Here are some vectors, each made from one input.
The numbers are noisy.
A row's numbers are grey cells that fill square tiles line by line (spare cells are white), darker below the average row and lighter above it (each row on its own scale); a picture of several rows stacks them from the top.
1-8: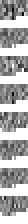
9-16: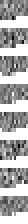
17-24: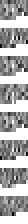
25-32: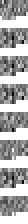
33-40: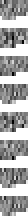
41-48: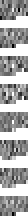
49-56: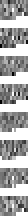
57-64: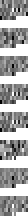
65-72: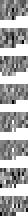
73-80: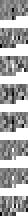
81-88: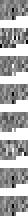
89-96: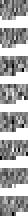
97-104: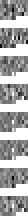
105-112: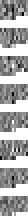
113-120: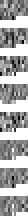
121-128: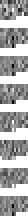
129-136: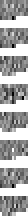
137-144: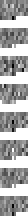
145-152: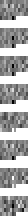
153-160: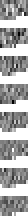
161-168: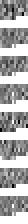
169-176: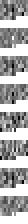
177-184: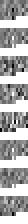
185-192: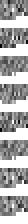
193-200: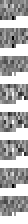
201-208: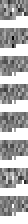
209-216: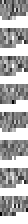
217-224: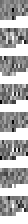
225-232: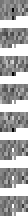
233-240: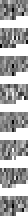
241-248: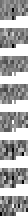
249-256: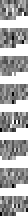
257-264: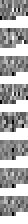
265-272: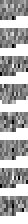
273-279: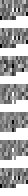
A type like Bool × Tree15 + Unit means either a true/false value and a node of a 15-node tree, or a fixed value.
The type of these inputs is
Bool × Bool × Bool + Unit.
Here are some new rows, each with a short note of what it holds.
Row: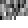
a fixed value
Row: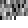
a fixed value
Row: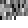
a fixed value
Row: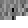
three true/false values
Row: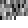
a fixed value
